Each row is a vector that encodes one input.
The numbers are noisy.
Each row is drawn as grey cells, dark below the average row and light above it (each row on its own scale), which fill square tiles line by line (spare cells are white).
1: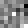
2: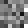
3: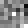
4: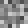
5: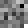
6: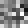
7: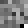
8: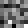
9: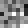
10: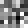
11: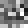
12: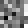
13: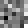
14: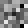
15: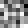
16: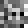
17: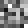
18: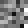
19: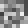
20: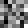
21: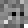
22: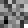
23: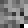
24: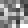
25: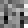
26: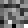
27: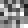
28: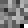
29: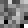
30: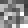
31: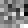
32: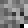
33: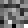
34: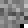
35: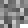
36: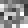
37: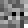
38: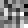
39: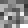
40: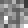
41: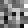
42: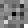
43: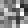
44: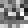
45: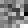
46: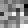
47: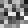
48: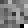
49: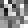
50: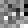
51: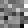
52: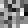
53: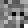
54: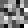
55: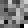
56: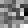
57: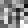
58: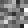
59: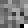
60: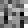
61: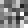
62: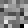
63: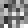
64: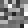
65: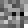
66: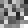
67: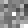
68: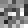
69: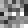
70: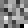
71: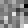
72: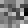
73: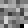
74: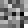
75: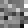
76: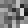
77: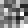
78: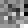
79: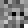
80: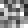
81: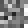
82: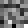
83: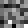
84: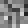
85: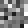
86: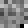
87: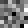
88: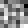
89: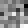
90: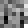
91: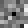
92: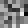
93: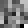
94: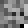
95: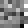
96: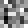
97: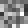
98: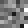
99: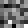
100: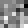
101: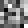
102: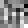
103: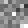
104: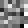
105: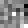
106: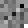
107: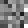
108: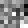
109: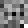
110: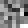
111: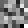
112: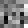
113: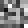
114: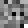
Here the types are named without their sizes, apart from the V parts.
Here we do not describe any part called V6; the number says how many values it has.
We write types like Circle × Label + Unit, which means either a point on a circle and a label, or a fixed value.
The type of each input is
(Bool × Bool × Bool + V6) × Tree + Unit.
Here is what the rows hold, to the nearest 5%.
About 5% of them hold a fixed value. The rest hold a node of a tree, together with either three true/false values, or a value of V6.
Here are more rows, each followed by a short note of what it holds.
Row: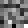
a fixed value
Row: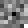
a node of a tree and a value of V6
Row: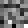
a fixed value
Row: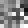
a node of a tree and three true/false values
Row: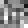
a node of a tree and three true/false values
